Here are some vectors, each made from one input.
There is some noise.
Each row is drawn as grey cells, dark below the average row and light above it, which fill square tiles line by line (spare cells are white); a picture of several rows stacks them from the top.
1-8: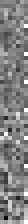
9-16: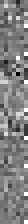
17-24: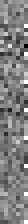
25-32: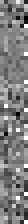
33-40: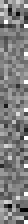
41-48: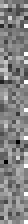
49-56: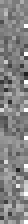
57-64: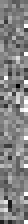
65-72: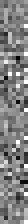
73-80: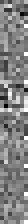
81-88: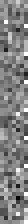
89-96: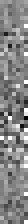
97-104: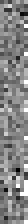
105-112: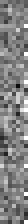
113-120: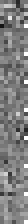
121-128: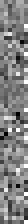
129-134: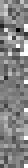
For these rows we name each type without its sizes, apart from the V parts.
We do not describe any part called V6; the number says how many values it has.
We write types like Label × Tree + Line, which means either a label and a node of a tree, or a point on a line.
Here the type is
List(Bool × V6).
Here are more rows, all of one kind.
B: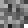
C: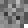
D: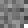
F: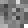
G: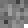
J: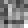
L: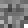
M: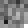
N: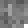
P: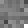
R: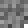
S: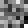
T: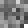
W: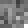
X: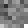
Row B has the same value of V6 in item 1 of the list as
F, L, S and T.
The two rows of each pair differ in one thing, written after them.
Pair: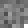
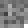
the true/false value in item 1 of the list
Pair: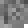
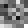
the true/false value in item 2 of the list
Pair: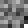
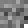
the true/false value in item 1 of the list
